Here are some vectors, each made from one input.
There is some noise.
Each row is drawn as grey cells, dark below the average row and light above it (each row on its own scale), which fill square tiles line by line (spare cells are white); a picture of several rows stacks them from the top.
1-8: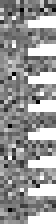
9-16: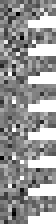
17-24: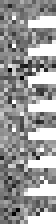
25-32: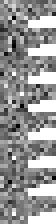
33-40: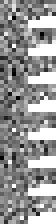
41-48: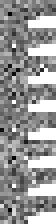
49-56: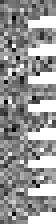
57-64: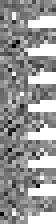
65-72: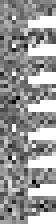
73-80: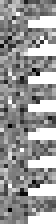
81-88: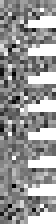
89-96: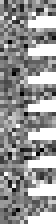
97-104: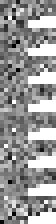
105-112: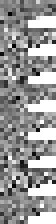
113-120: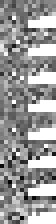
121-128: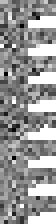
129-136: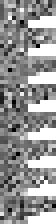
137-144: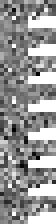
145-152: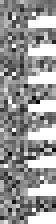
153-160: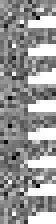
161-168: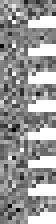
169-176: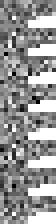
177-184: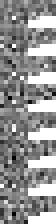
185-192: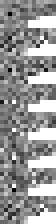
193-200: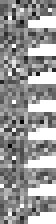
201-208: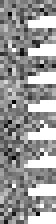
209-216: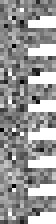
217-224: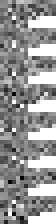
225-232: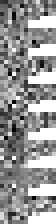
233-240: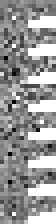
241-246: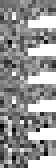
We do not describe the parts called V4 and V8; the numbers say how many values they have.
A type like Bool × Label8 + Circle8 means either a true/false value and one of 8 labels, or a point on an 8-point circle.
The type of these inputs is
Bool × Bool × Bool × Bool × (Circle6 + V8) + Line6 × V4.
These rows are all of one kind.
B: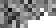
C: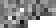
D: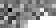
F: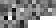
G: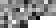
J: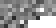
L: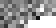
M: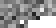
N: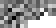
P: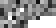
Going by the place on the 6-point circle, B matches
D and N.
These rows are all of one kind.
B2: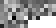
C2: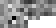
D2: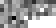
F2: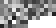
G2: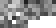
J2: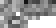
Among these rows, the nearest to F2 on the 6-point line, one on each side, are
B2 and G2.
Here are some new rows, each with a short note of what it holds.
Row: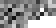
a point on a 6-point circle and four true/false values
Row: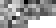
a point on a 6-point line and a value of V4
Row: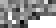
a point on a 6-point circle and four true/false values
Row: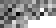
a point on a 6-point circle and four true/false values
